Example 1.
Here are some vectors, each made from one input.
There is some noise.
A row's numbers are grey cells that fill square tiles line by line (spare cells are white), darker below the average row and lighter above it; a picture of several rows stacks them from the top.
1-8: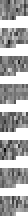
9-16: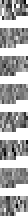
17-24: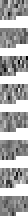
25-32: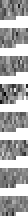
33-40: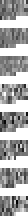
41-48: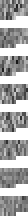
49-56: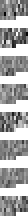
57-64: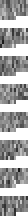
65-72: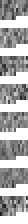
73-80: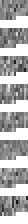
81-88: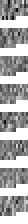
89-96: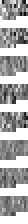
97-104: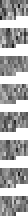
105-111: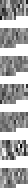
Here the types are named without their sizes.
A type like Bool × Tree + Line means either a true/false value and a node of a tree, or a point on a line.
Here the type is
Bool × Bool × Bool × Bool × Line.
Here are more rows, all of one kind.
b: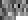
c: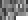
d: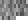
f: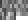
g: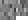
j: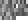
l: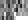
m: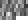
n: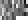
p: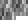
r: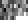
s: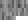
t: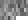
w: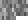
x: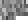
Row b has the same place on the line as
f, m, s and t.
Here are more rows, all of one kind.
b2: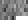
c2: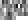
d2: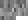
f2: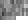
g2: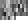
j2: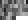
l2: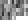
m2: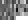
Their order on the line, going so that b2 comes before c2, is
d2, l2, f2, j2, m2, b2, g2, c2.
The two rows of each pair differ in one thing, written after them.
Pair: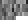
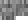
one of the four true/false values
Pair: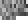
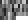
the place on the line
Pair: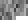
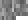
the place on the line
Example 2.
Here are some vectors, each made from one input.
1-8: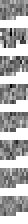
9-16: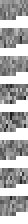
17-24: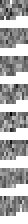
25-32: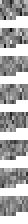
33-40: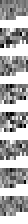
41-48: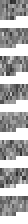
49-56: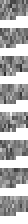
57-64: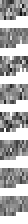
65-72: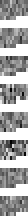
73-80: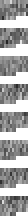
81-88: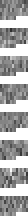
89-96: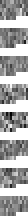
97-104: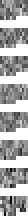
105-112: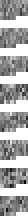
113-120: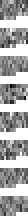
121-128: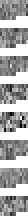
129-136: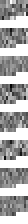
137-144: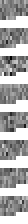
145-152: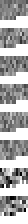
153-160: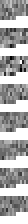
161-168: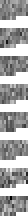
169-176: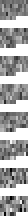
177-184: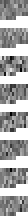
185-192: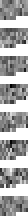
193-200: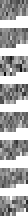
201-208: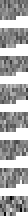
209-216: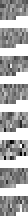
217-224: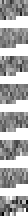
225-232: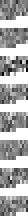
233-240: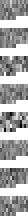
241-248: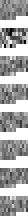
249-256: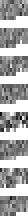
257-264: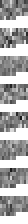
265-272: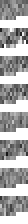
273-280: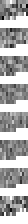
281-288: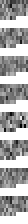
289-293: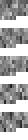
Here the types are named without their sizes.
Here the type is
List(Line × Line).
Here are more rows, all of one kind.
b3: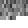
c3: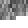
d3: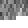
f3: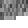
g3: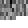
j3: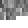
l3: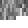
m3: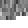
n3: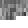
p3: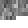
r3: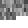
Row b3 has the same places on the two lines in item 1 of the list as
c3, d3 and f3.
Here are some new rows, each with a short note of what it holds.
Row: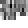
the empty list
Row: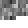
a list of two items
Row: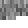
a list of one item
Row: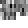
the empty list
